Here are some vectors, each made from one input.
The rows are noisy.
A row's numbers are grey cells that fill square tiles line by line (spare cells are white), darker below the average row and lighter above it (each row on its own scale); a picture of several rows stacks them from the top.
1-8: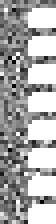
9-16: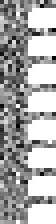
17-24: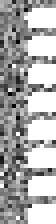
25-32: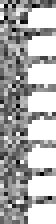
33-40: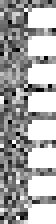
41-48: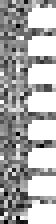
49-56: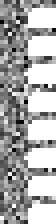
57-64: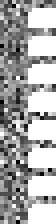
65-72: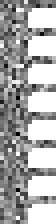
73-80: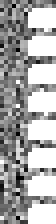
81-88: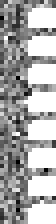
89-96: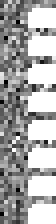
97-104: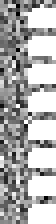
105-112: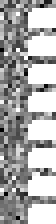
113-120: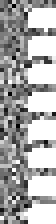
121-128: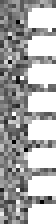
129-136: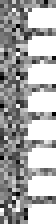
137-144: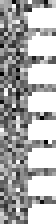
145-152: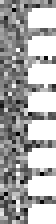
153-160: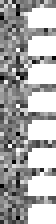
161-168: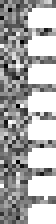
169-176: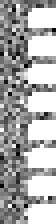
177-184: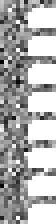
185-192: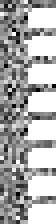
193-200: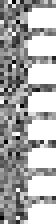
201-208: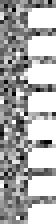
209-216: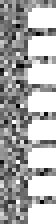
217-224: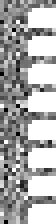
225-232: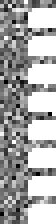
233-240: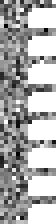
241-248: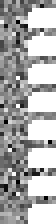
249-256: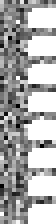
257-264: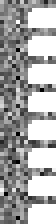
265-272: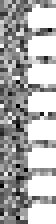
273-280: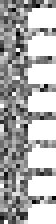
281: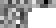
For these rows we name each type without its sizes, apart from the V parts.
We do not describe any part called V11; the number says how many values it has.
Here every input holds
a list of items, each a label and a value of V11.
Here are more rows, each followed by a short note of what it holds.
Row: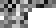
a list of one item
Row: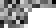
a list of one item
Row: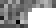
a list of one item
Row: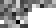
a list of one item
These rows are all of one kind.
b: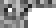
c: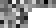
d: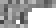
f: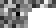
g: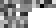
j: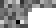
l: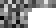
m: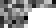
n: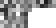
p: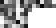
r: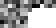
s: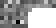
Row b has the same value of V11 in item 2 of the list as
l and m.
